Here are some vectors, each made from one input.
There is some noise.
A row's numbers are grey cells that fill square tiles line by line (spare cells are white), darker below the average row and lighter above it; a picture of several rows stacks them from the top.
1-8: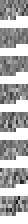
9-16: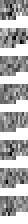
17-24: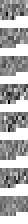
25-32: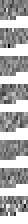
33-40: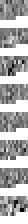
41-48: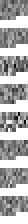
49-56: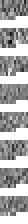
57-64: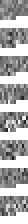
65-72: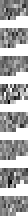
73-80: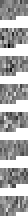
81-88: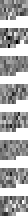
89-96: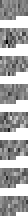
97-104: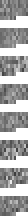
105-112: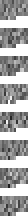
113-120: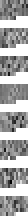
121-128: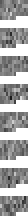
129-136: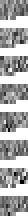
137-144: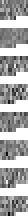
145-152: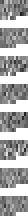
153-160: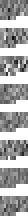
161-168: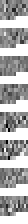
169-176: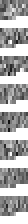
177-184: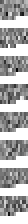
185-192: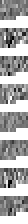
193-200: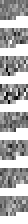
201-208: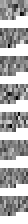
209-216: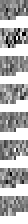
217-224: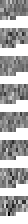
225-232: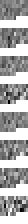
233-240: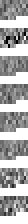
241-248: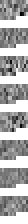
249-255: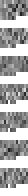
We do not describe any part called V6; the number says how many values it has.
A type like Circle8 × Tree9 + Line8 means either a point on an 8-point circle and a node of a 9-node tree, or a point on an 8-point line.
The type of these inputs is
Bool × (Line7 + V6) + List2(Line5).
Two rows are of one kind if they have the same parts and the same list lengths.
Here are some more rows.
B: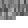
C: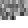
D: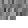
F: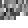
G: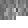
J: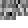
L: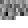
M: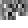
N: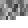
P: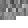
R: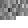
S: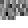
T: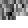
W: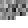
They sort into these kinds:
B, F, G
C, L, S, T
D, P, R
J
M, N, W

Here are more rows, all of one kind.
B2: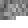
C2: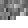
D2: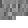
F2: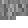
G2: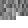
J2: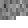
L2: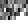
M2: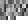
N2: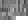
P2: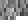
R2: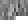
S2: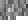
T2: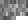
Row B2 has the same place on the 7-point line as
G2 and N2.
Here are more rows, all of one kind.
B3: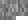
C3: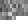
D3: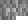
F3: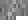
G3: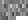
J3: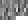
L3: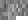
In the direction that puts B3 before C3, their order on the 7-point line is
J3, B3, G3, D3, L3, F3, C3.
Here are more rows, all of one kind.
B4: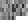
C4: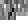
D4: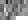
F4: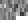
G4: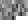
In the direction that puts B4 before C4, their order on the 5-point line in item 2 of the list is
D4, B4, F4, C4, G4.
